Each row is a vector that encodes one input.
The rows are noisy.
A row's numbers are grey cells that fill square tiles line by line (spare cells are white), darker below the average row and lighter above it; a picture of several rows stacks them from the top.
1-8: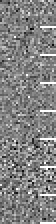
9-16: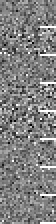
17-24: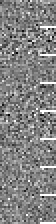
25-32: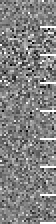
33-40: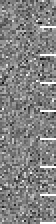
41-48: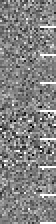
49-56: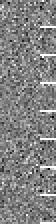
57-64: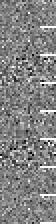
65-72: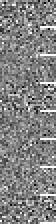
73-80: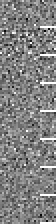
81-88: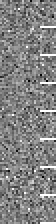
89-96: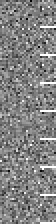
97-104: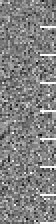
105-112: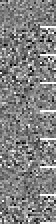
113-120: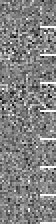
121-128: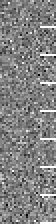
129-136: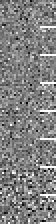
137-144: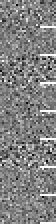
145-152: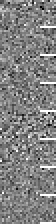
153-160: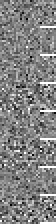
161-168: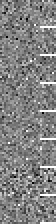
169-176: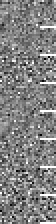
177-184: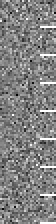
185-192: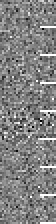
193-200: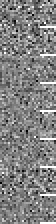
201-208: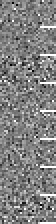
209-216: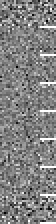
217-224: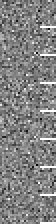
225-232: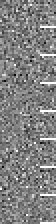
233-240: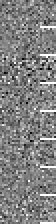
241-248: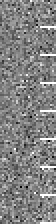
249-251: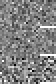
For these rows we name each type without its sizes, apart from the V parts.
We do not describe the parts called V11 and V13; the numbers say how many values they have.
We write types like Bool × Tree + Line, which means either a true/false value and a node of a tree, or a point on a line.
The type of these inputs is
(Bool × Bool × Bool + V13) × Line + V11.
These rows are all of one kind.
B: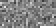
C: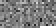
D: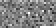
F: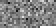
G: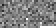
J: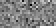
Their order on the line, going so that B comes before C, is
G, B, C, J, F, D.
